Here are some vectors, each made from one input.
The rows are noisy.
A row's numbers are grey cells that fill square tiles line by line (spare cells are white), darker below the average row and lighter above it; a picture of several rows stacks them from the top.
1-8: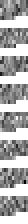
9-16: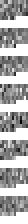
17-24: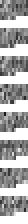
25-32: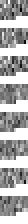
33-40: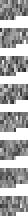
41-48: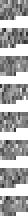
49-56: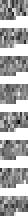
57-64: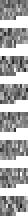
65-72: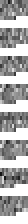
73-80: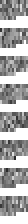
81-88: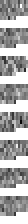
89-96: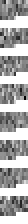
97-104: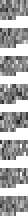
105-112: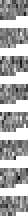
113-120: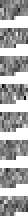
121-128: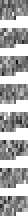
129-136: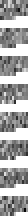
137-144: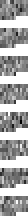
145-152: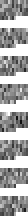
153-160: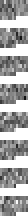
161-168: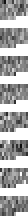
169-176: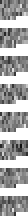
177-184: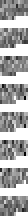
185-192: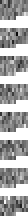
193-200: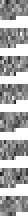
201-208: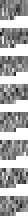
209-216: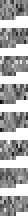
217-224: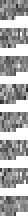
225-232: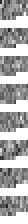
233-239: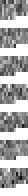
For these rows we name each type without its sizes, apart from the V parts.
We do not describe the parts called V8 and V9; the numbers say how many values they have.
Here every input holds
a label, together with either a point on a line and a value of V8, or a true/false value and a value of V9.
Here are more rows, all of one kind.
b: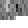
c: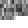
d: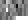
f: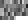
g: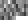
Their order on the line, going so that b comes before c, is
d, g, f, b, c.
